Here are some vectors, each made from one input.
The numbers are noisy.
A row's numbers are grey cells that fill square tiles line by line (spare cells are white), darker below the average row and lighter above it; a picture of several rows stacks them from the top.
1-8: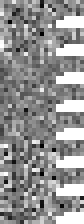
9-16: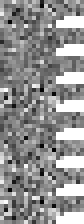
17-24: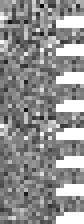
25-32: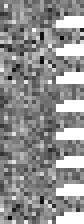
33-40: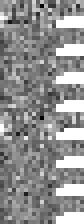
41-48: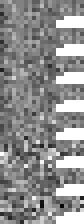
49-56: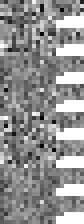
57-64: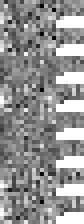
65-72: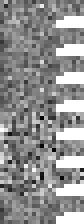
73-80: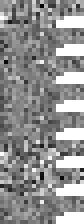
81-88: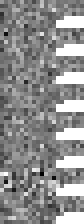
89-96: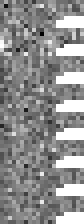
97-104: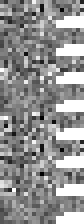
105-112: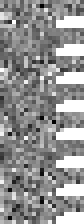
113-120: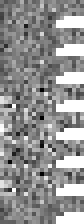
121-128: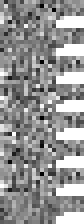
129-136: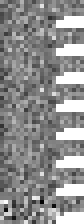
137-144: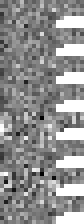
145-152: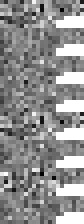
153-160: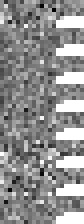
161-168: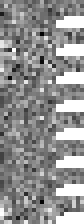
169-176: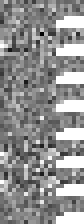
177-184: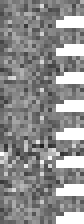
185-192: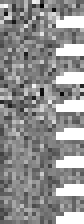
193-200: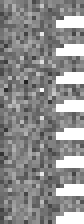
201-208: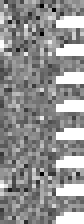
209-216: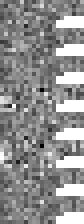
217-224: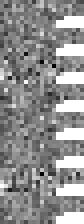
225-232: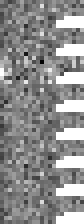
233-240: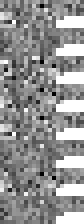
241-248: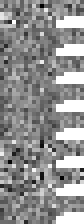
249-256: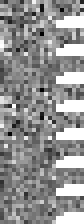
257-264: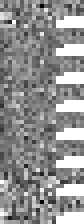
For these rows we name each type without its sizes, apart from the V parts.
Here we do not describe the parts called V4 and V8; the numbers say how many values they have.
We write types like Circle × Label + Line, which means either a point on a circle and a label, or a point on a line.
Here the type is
Label × Line × V4 + V8.
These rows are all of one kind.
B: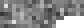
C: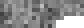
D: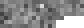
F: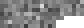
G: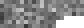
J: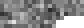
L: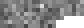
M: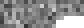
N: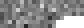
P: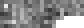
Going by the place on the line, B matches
J and P.
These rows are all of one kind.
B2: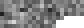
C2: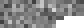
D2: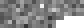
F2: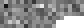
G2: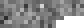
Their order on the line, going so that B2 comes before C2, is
B2, G2, D2, C2, F2.
